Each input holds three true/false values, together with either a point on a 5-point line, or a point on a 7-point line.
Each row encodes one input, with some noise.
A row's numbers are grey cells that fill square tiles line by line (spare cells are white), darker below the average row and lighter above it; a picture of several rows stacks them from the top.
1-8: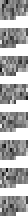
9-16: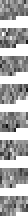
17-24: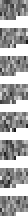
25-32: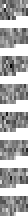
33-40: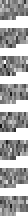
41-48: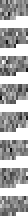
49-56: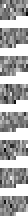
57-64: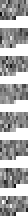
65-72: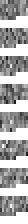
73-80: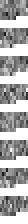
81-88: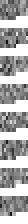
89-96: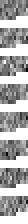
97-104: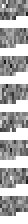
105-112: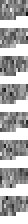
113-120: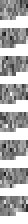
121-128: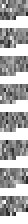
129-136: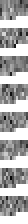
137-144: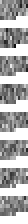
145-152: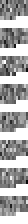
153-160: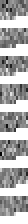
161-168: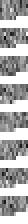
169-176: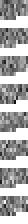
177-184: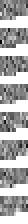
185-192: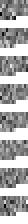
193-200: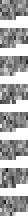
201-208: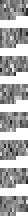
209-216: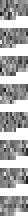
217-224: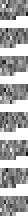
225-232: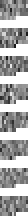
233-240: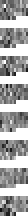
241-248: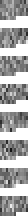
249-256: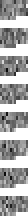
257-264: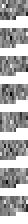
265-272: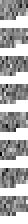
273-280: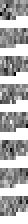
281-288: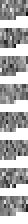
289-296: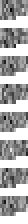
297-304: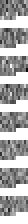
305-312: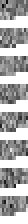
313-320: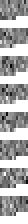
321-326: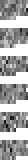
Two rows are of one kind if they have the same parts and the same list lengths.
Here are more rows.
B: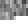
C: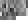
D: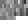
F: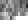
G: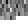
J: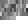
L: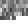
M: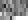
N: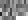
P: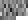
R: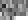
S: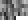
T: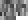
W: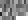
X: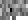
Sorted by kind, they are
B, D, J, L, N, W, X
C, F, G, M, P, R, S, T

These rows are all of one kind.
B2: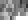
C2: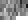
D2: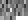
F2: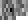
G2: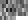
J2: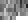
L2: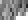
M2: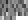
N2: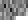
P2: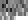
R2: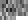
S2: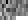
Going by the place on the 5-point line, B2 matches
C2, J2 and L2.
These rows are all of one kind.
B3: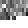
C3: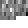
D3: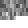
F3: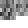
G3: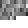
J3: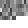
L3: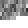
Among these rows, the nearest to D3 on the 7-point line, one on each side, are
C3 and J3.
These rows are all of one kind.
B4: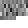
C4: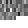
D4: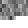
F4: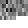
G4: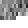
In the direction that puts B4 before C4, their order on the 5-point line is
G4, B4, D4, C4, F4.
